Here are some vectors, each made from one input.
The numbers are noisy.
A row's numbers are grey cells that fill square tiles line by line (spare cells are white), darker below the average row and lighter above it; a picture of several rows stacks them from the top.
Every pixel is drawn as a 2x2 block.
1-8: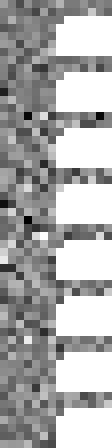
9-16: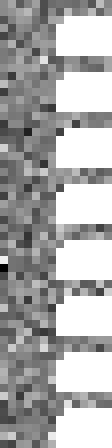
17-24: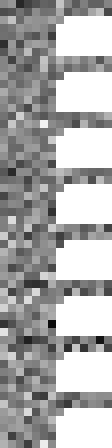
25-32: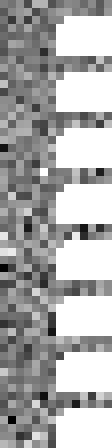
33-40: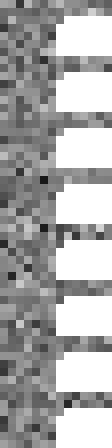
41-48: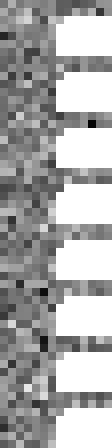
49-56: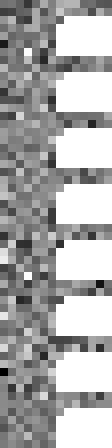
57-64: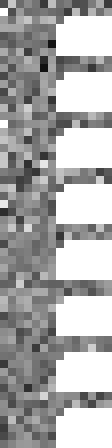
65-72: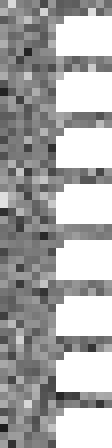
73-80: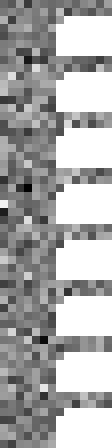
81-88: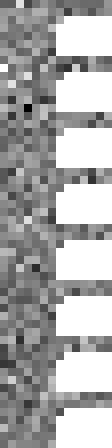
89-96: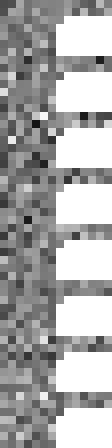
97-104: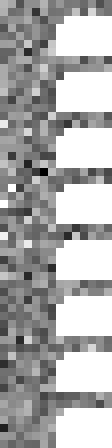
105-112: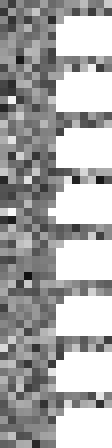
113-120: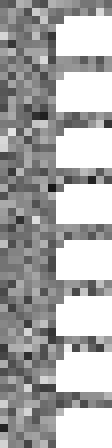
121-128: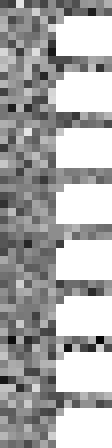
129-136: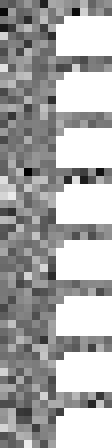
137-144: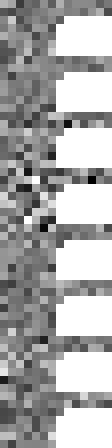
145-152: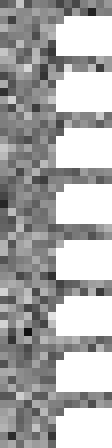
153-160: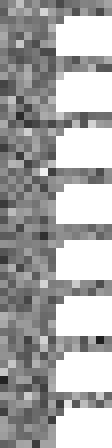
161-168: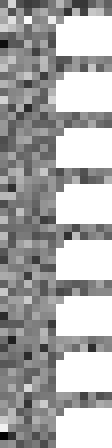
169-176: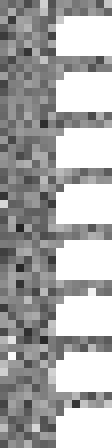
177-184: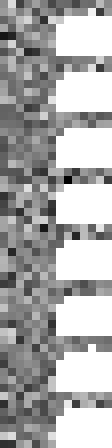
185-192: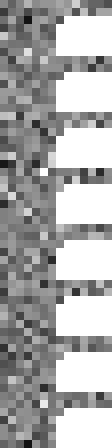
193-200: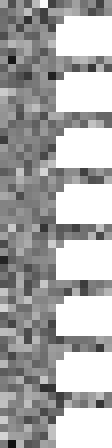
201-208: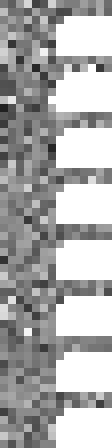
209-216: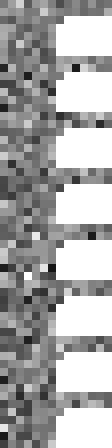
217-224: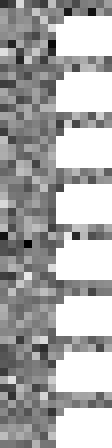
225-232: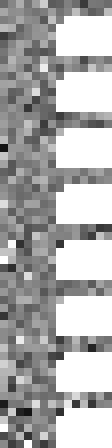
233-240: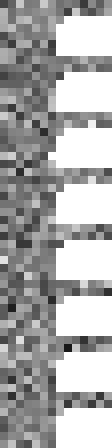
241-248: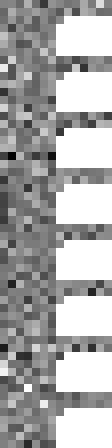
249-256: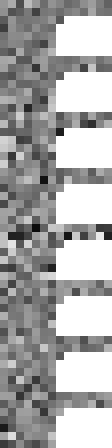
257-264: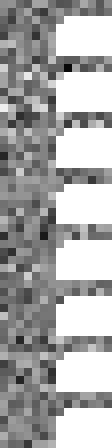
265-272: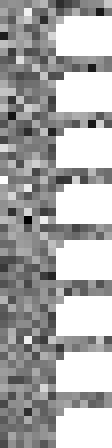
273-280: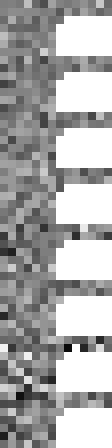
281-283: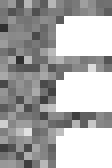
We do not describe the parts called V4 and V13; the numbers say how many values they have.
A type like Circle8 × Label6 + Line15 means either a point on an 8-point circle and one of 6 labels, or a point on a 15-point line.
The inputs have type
Bool × Bool × Bool × (List2(Line7) × V13 + V4).
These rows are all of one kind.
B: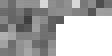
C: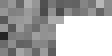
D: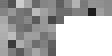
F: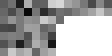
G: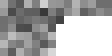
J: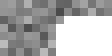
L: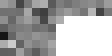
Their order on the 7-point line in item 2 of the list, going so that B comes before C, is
B, L, J, F, G, D, C.
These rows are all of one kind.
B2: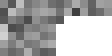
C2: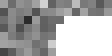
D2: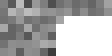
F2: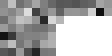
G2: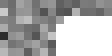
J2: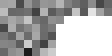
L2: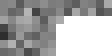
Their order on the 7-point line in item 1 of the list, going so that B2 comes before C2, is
L2, B2, J2, G2, D2, F2, C2.
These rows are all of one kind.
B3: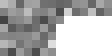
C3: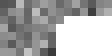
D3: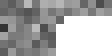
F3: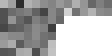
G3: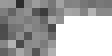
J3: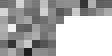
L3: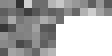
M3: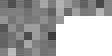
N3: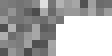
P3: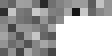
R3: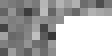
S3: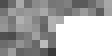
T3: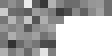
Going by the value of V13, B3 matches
F3, G3 and M3.
